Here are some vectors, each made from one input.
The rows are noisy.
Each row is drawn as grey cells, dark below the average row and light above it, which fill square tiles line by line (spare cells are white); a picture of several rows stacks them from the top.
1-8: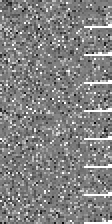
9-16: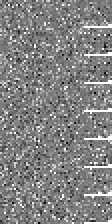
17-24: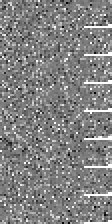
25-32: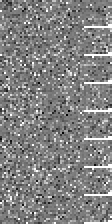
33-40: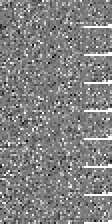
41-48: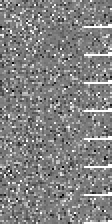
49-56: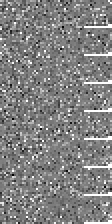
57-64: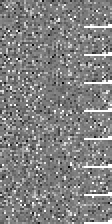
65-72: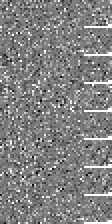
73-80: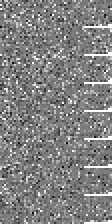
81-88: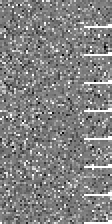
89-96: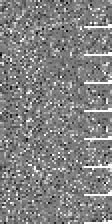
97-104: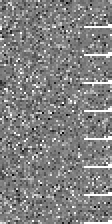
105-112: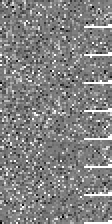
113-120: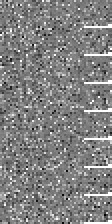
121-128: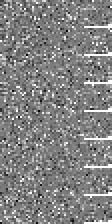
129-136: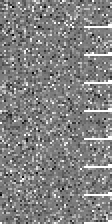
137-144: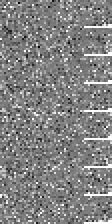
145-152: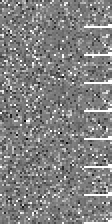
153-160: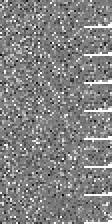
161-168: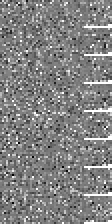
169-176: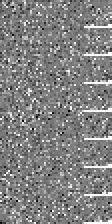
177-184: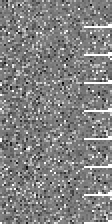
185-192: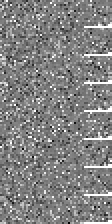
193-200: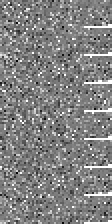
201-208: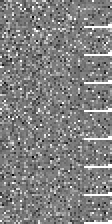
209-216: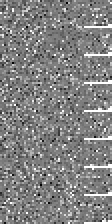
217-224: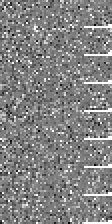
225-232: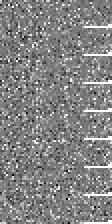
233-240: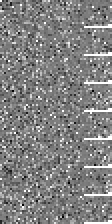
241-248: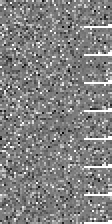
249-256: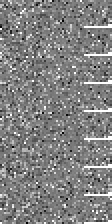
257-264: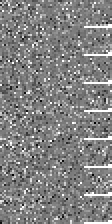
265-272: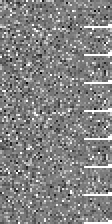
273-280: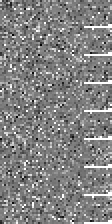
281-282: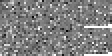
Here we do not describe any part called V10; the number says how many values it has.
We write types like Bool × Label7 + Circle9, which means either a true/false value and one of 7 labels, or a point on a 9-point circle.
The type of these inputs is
List2(Circle8) × V10.
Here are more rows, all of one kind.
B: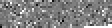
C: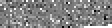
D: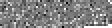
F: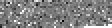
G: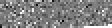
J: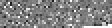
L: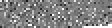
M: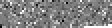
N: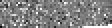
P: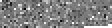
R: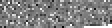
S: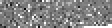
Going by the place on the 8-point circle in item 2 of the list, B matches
L and N.
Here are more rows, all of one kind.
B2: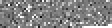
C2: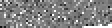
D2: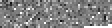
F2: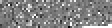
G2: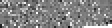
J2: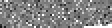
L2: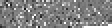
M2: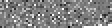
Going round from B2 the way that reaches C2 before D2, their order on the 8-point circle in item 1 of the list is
B2, J2, G2, C2, D2, L2, M2, F2.
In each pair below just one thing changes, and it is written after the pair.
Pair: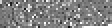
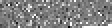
the place on the 8-point circle in item 2 of the list
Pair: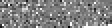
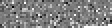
the value of V10
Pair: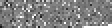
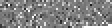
the place on the 8-point circle in item 2 of the list
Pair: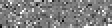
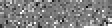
the place on the 8-point circle in item 1 of the list
